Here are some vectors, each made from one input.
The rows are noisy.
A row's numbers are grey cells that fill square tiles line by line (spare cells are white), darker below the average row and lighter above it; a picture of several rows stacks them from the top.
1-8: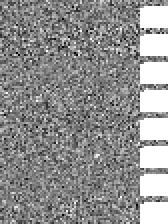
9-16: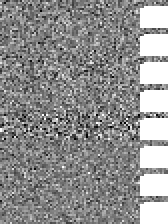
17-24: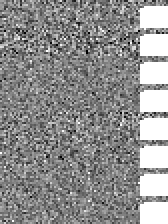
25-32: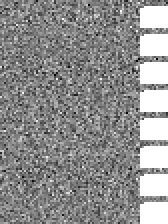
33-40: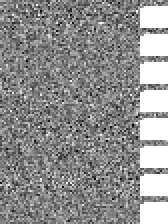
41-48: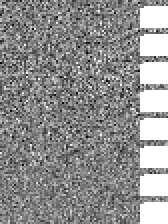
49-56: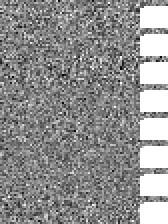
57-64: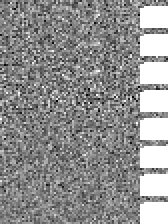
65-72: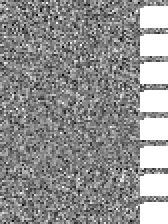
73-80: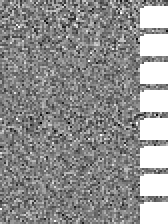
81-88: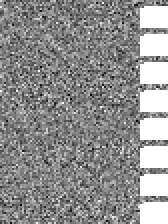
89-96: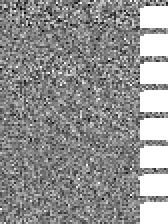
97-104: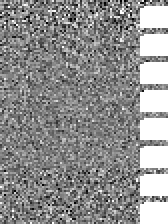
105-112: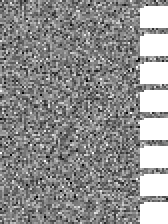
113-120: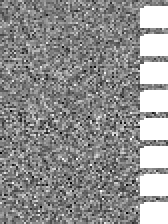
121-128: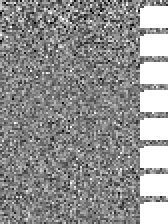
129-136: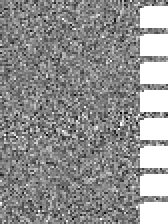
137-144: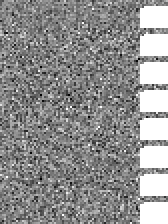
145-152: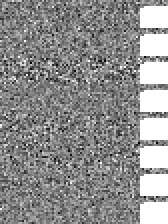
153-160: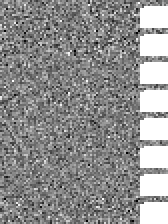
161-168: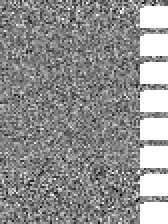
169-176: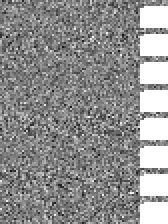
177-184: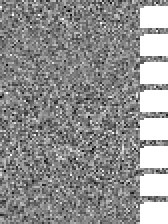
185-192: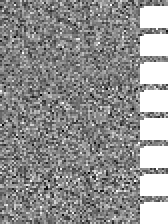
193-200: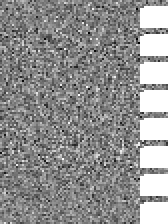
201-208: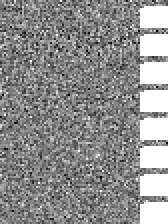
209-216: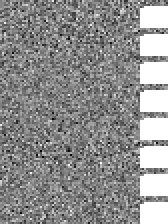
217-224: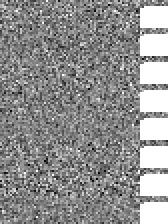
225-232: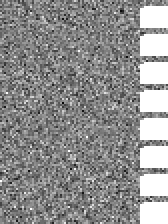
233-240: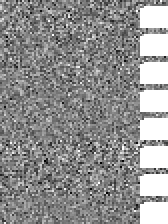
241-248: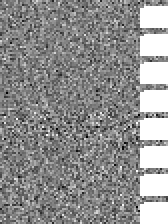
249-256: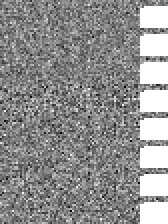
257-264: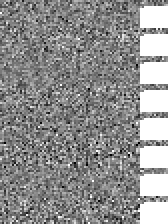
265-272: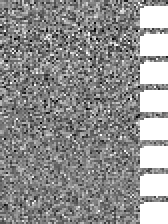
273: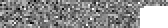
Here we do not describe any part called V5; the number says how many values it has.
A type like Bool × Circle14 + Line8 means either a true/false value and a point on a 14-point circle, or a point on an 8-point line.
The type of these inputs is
Bool × Bool × Bool × List2(V5) + Tree10.
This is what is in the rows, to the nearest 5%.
About 20% of them hold a node of a 10-node tree. The rest hold three true/false values, together with a list of up to two values of V5.
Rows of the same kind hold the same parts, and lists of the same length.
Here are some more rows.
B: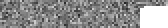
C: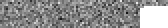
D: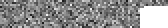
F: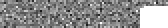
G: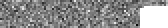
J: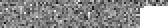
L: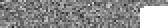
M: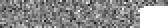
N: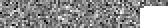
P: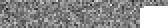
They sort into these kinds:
B, J, L, P
C, G
D, M, N
F

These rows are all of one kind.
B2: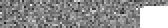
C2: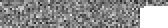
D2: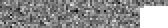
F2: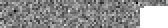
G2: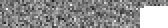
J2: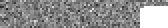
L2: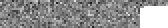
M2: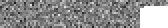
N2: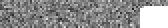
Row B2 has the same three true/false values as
F2 and L2.
